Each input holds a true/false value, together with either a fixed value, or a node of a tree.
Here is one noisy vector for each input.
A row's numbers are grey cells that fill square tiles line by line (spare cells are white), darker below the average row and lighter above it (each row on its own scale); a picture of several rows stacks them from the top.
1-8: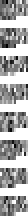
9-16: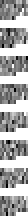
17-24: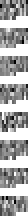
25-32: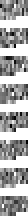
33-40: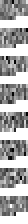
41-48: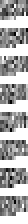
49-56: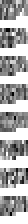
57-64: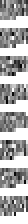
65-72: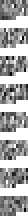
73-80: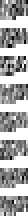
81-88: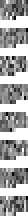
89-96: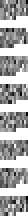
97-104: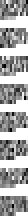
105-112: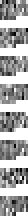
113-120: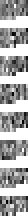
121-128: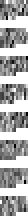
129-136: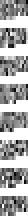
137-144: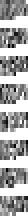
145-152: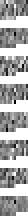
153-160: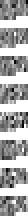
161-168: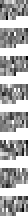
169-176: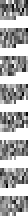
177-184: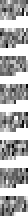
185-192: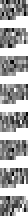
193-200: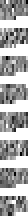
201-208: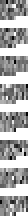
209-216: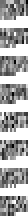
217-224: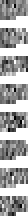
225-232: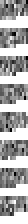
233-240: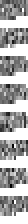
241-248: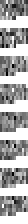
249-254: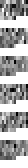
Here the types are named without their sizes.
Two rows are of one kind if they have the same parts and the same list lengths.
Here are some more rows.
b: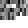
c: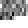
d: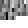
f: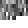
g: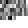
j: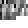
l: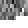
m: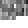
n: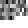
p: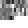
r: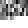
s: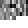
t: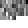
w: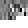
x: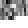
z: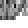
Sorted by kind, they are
b, c, f, g, j, l, m, n, p, r, s, t, w, x, z
d

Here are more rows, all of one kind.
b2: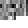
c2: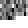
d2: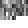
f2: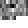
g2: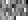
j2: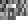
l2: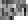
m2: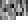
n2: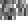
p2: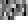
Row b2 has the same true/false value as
d2, f2, g2 and m2.
